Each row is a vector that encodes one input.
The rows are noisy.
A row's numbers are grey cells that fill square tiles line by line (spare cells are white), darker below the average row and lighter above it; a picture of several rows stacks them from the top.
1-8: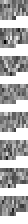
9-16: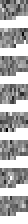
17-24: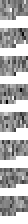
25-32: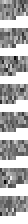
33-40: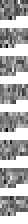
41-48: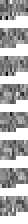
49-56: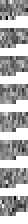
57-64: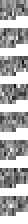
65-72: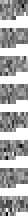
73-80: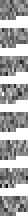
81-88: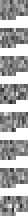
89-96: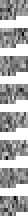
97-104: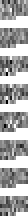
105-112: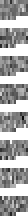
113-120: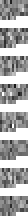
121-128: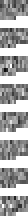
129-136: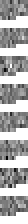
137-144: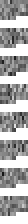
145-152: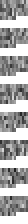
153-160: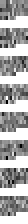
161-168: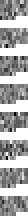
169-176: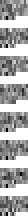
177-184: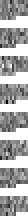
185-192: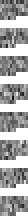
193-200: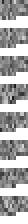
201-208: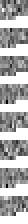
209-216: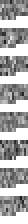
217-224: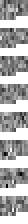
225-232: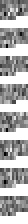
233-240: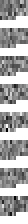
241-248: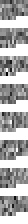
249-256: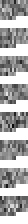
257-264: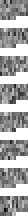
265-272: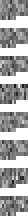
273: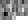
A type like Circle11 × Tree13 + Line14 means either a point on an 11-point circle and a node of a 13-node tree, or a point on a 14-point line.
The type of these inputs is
Bool × Bool × Bool × Line4 + Line6 + Tree9 + Tree11.
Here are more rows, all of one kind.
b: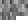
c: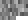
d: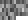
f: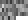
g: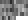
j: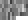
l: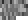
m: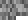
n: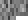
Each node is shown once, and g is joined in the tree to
c and d.
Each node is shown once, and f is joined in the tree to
d.
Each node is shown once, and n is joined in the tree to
j.
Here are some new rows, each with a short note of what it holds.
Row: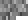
a node of a 9-node tree
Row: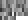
a node of an 11-node tree
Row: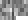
a point on a 4-point line and three true/false values
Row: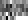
a node of an 11-node tree
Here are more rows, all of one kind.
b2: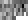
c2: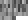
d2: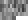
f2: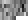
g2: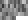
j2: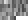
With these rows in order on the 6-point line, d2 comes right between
c2 and g2.
